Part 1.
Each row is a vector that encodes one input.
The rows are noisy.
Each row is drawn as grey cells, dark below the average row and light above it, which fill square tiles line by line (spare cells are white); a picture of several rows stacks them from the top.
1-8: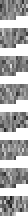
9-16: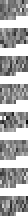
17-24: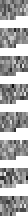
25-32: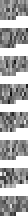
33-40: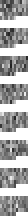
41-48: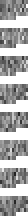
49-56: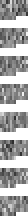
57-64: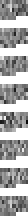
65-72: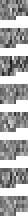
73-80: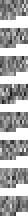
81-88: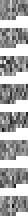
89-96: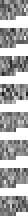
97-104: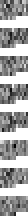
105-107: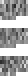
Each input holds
a node of a 16-node tree.
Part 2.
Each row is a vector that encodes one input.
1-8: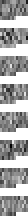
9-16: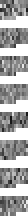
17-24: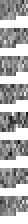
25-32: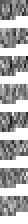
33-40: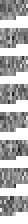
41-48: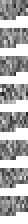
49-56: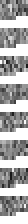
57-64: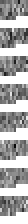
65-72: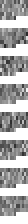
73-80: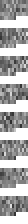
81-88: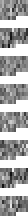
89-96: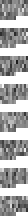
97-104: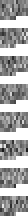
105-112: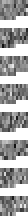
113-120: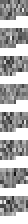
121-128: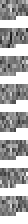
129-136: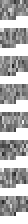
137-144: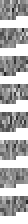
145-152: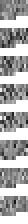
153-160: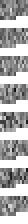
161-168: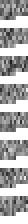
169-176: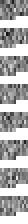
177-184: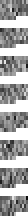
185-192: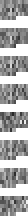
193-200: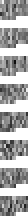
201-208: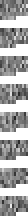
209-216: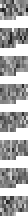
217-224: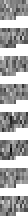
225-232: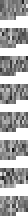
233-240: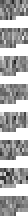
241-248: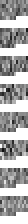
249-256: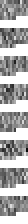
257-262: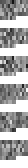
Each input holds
a node of a 16-node tree.
